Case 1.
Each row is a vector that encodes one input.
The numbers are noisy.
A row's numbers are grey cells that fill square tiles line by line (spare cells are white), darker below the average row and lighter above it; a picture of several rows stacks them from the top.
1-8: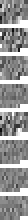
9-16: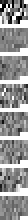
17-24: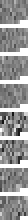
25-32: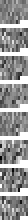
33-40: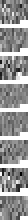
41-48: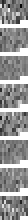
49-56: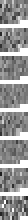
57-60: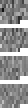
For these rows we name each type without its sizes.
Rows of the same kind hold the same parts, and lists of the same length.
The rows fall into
2 kinds.
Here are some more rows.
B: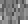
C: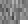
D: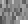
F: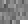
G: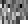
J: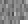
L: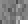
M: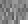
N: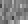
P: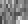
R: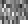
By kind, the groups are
B, C, D, F, J, L, M, N, P
G, R

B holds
a label and a node of a tree.
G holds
a fixed value.
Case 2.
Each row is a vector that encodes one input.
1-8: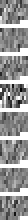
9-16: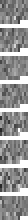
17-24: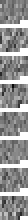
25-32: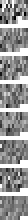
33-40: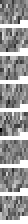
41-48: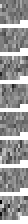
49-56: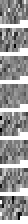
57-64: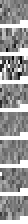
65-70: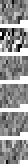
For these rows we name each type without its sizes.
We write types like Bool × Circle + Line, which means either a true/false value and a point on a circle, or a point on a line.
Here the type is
Bool × Bool × Bool × Bool + Label.
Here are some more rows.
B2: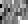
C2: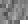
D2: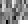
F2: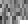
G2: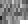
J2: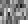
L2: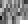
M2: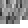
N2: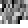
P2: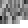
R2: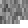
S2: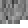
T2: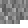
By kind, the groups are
B2, C2, F2, G2, L2, N2, P2, R2, S2, T2
D2, J2, M2

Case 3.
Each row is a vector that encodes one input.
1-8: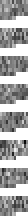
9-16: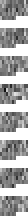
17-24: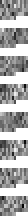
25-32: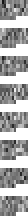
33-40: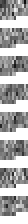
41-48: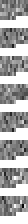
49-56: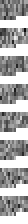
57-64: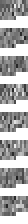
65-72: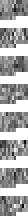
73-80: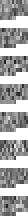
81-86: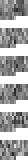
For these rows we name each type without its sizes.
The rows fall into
2 kinds.
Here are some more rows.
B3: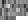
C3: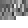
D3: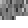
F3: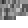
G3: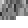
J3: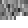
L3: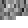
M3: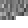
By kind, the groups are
B3, D3, F3, G3, L3, M3
C3, J3

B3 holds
a point on a line and three true/false values.
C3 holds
a point on a line.
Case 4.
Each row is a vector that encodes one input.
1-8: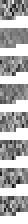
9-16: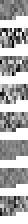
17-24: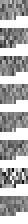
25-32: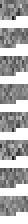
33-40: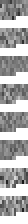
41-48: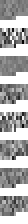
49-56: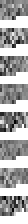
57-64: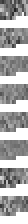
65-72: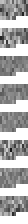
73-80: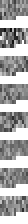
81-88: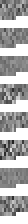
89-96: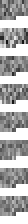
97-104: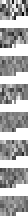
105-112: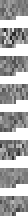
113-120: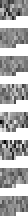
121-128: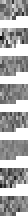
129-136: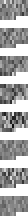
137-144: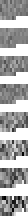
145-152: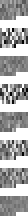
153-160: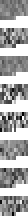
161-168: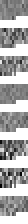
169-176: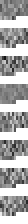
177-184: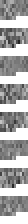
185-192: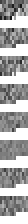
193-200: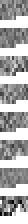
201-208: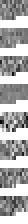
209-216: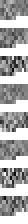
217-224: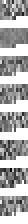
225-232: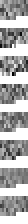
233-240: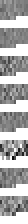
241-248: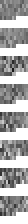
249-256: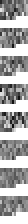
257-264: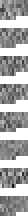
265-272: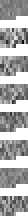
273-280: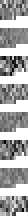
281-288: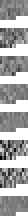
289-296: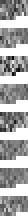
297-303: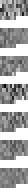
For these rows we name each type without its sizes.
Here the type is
Label × Label + Unit.
